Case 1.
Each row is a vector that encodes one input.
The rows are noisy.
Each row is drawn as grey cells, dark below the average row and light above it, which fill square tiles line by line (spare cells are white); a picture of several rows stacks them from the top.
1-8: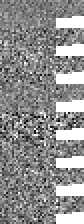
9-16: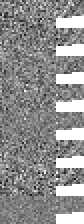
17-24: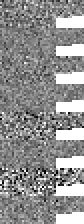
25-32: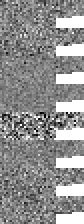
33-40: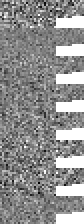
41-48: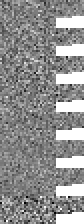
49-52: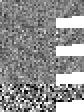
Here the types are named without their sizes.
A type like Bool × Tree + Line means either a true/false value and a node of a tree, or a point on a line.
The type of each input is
Label × (Tree + Unit).
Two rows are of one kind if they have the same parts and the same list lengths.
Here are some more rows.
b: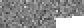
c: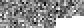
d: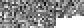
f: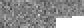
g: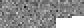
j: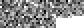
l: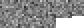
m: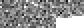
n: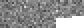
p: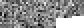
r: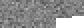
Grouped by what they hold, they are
b, d, f, l, n
c, g, j, m, p, r

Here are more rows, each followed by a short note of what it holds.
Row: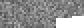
a label and a node of a tree
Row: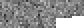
a label and a node of a tree
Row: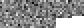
a label
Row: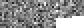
a label
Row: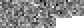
a label and a node of a tree
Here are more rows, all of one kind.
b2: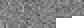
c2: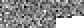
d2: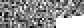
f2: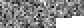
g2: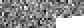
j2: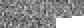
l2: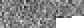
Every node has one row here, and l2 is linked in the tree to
b2.
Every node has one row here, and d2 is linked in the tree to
f2 and j2.
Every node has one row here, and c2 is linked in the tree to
f2 and g2.
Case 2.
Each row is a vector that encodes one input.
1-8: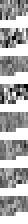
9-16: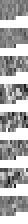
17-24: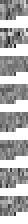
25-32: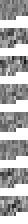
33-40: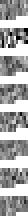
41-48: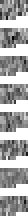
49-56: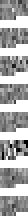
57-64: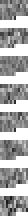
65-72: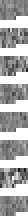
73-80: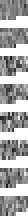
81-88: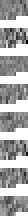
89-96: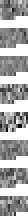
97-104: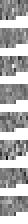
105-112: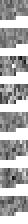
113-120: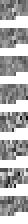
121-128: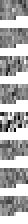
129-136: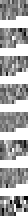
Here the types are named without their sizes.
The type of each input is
Bool × Circle + Unit.
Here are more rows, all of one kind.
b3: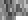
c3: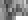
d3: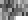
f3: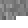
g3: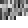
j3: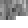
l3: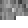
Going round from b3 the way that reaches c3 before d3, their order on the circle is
b3, g3, c3, l3, j3, f3, d3.
